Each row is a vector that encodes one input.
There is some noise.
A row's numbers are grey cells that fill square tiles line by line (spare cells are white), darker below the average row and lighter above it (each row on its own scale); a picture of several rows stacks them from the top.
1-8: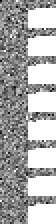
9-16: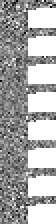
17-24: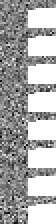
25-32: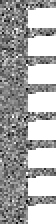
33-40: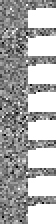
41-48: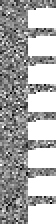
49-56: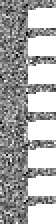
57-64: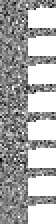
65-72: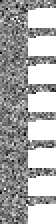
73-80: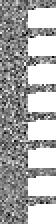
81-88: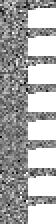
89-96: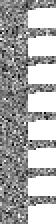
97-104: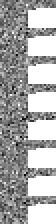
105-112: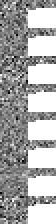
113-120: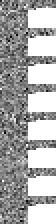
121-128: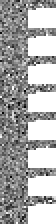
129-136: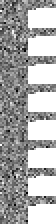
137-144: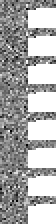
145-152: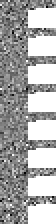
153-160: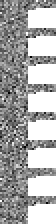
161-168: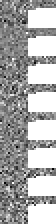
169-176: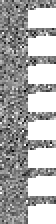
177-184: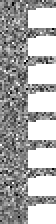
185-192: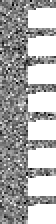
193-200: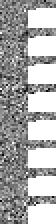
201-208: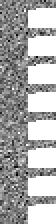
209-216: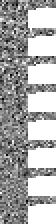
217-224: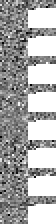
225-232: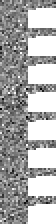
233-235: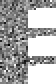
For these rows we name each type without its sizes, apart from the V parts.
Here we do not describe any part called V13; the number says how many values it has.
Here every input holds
a true/false value, together with either a point on a circle, or a value of V13.
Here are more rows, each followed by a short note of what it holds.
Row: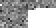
a true/false value and a value of V13
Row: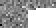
a point on a circle and a true/false value
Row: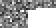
a true/false value and a value of V13
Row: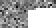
a point on a circle and a true/false value
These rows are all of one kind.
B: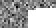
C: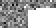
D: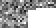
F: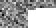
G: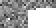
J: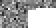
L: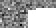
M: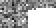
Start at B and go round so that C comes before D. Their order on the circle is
B, J, C, F, L, G, M, D.
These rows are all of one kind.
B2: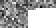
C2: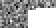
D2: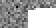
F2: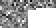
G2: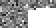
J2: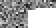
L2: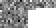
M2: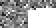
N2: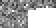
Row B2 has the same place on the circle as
F2, G2 and M2.
